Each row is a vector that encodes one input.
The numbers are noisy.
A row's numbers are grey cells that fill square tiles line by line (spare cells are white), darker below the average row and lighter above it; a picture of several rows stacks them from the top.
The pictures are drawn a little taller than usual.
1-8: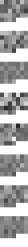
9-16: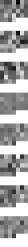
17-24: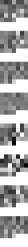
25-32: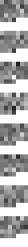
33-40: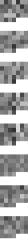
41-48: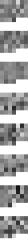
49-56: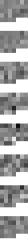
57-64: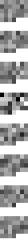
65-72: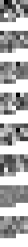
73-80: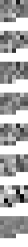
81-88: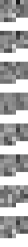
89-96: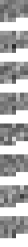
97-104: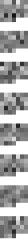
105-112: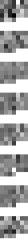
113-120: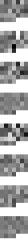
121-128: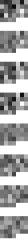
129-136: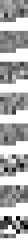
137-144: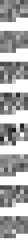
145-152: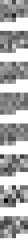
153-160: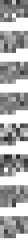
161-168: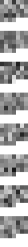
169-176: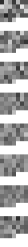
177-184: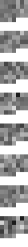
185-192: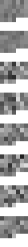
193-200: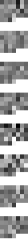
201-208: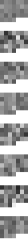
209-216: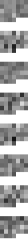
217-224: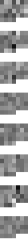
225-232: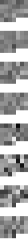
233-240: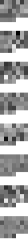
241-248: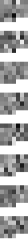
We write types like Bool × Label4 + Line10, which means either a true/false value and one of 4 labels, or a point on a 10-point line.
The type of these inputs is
Line10.
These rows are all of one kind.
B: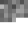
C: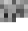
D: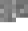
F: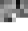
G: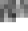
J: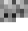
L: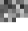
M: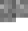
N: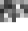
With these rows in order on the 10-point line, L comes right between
C and F.
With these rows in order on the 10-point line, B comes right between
C and M.
